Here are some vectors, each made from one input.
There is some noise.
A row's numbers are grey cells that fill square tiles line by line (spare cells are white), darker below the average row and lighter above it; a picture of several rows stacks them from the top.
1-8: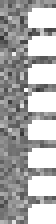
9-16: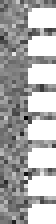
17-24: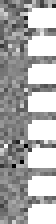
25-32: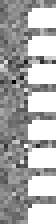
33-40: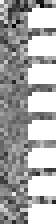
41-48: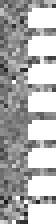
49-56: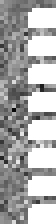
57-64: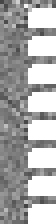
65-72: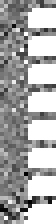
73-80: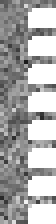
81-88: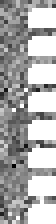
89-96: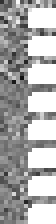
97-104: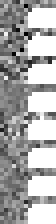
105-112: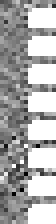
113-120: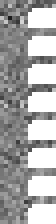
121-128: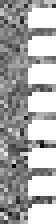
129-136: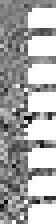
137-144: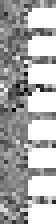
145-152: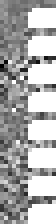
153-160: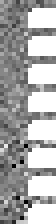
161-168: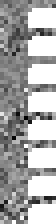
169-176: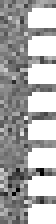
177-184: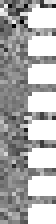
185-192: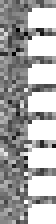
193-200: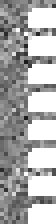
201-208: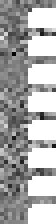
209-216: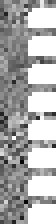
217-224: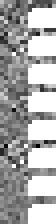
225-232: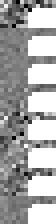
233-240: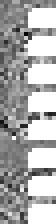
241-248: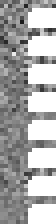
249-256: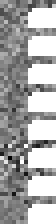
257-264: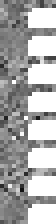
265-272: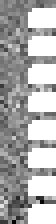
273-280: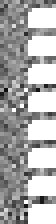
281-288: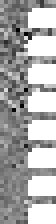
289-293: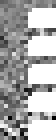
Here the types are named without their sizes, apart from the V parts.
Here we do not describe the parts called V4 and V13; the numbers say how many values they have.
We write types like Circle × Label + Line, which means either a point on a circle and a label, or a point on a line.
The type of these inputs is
(Bool × V13 + Unit) × Line × Line × V4.
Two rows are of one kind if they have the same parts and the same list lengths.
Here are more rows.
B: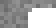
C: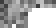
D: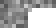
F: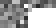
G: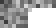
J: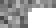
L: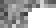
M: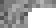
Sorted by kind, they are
B, C, D, F, G, L, M
J

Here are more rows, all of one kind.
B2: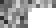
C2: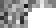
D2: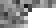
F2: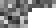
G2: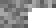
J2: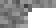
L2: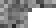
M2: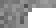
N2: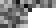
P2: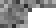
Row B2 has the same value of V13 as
C2, J2 and N2.
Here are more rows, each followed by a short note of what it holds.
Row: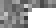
a point on each of two lines and a value of V4
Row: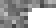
a point on each of two lines and a value of V4
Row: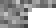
a point on each of two lines and a value of V4
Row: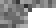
a point on each of two lines, a true/false value, a value of V4 and a value of V13
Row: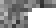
a point on each of two lines and a value of V4
